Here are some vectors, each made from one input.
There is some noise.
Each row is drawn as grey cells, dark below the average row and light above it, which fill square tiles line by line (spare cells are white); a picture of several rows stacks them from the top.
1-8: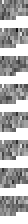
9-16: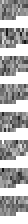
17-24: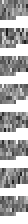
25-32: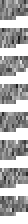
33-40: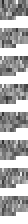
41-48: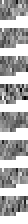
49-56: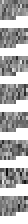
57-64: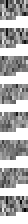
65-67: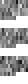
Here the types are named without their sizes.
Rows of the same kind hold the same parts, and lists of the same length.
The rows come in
3 kinds.
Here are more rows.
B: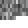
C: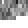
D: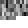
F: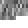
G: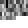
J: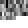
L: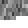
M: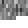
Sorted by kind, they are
B, L, M
C, F
D, G, J

